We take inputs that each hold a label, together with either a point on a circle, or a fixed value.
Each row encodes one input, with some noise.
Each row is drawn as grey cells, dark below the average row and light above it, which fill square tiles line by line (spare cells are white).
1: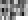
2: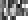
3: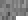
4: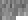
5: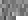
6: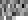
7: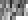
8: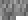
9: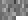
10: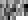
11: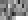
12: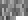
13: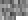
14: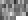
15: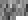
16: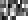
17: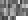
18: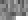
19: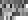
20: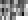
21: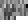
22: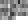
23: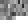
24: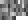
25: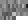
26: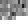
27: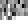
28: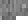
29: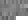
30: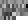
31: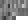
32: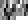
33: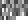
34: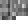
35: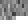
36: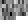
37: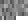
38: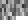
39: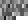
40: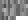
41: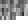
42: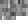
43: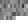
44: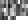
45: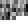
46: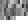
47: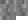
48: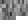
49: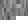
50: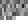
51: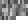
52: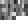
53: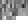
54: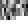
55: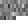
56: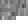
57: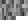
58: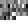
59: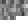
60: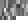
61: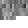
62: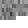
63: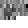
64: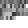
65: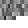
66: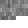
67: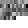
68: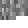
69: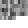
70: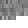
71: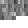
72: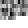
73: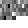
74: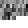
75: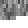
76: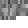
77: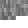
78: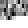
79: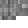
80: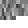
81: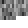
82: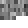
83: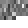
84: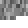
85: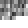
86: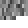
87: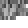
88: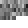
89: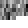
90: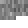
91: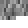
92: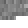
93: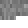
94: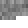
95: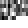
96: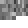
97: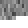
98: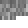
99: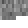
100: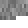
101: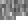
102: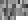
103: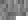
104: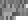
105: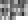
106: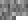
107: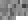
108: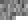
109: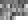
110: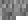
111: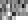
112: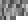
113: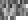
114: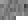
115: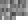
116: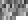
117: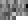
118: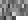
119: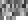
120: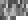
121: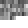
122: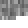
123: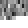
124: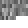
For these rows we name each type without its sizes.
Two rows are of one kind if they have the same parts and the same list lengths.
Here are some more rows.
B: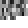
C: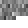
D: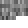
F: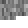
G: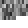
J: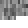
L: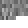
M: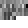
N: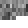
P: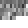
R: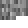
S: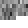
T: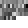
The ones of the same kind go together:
B, C, J, M, P, S, T
D, F, G, L, N, R

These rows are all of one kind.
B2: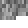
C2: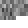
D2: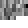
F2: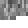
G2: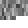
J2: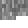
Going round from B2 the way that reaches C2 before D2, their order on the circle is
B2, J2, G2, C2, F2, D2.
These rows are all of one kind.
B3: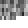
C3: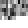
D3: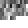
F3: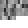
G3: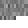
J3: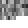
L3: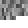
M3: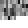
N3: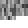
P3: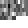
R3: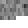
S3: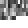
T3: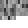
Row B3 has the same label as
G3, R3 and T3.
